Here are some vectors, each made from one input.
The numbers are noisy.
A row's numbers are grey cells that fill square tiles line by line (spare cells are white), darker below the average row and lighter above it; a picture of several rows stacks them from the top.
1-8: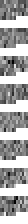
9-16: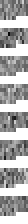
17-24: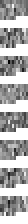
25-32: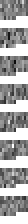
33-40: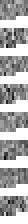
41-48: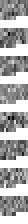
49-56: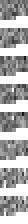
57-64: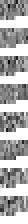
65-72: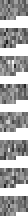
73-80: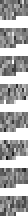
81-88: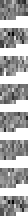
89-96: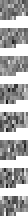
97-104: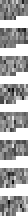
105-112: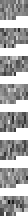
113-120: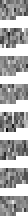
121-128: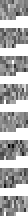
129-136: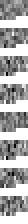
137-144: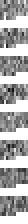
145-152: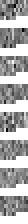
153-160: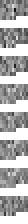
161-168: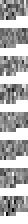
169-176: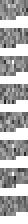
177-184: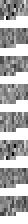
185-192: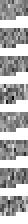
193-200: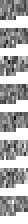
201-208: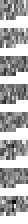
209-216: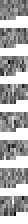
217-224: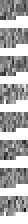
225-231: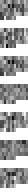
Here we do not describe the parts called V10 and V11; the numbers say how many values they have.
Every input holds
a true/false value and a value of V10, together with either a point on an 8-point line, or a value of V11.
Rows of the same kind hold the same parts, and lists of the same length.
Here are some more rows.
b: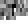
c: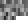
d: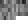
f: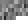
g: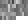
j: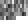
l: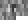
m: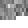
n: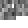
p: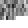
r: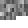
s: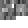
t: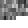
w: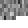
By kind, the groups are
b, f, g, l, m, p, r
c, d, j, n, s, t, w

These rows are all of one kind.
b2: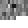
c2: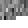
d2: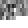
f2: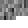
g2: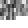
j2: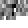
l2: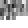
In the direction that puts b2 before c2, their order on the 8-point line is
l2, b2, f2, g2, d2, c2, j2.
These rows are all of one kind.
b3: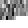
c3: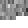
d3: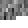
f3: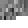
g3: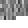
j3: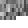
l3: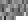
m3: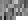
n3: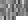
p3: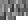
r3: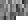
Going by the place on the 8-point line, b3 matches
g3, j3, n3 and p3.
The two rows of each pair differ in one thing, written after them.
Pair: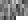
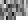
the true/false value
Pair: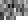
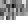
the value of V10
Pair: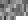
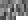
the value of V10
